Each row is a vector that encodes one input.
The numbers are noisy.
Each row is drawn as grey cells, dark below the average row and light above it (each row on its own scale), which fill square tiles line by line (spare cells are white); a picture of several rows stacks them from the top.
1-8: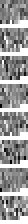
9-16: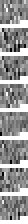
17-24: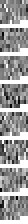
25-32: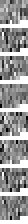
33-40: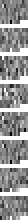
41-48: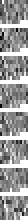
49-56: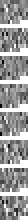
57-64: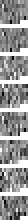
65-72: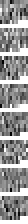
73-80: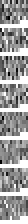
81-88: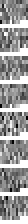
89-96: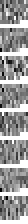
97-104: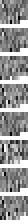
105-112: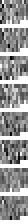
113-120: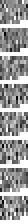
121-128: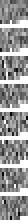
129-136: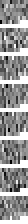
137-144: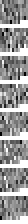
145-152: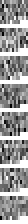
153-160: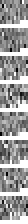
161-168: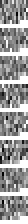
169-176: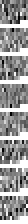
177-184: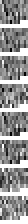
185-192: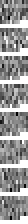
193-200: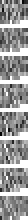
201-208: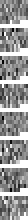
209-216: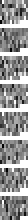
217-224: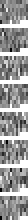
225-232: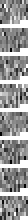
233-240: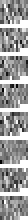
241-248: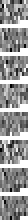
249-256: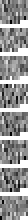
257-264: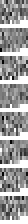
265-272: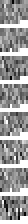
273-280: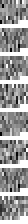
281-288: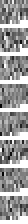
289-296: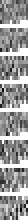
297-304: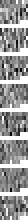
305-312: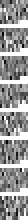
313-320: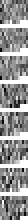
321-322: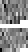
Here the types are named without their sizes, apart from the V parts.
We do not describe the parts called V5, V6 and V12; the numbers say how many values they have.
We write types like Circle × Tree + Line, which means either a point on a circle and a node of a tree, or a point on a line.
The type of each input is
Bool × Label × Line × V12 + V5 × V6.
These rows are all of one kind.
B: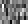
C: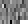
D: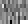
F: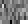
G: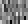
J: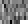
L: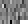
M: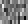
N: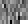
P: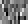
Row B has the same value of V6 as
C, F, J and L.
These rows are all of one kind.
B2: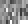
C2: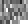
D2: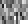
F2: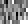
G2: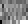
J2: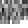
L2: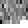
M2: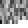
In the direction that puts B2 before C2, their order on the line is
B2, C2, F2, J2, G2, L2, D2, M2.
